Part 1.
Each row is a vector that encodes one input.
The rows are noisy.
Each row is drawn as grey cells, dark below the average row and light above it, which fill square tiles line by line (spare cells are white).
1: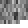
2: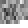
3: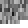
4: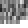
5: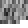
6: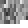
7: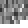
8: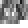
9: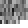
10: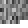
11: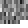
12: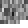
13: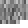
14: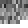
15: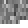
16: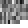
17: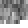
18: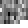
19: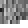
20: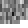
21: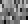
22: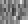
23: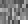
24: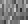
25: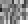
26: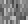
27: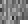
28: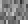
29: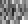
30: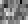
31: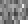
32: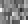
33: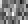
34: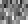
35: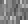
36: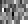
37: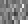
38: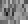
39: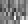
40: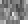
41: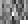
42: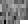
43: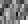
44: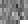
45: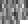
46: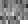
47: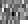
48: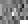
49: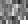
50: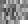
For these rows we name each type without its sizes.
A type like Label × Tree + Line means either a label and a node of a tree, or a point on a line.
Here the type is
Bool × Bool × Bool + Tree.
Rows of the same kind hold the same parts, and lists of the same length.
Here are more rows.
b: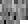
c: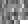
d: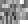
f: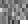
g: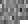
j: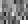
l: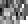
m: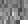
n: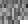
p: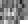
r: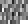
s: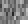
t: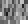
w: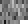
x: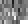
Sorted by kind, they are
b, c, f, g, j, l, m, n, p, w, x
d, r, s, t

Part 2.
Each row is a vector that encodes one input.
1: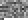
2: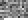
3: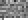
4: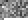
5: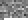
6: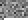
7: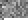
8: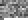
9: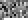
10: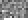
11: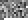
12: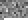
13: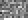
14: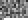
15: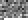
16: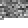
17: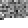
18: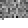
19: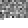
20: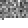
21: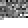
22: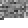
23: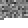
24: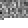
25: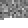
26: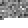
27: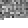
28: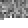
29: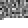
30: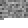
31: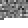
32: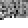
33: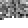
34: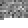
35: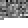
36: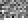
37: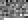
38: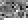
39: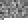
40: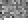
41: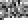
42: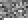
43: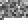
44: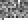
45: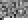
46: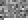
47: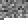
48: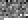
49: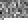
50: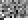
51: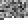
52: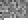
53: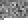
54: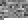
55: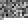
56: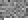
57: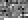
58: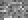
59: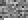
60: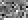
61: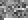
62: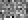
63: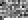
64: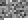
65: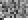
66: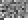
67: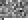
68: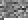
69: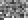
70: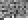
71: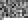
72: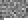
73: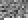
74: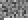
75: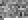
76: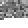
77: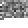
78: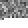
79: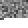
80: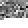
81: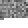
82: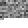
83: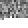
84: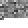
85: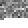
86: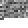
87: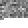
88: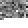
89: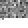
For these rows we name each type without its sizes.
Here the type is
Line + Tree.
